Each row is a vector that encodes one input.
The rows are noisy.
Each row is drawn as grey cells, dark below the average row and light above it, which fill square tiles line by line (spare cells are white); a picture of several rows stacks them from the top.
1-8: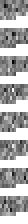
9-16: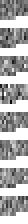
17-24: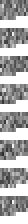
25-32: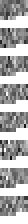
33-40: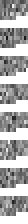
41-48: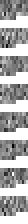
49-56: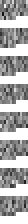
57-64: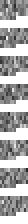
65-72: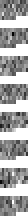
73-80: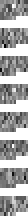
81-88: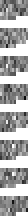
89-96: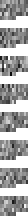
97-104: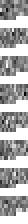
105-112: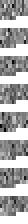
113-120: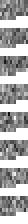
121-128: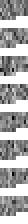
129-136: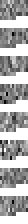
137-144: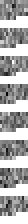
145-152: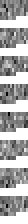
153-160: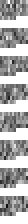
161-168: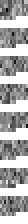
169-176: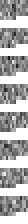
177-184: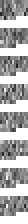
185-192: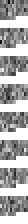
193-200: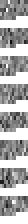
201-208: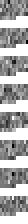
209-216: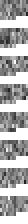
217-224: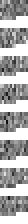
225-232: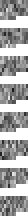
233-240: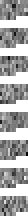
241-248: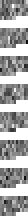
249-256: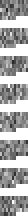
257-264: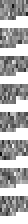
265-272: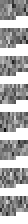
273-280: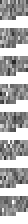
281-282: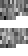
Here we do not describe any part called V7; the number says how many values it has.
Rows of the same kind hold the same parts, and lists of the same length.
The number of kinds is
3.
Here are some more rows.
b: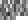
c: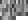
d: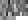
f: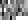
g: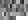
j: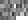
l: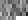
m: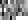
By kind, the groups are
b, c, l
d, g, j
f, m

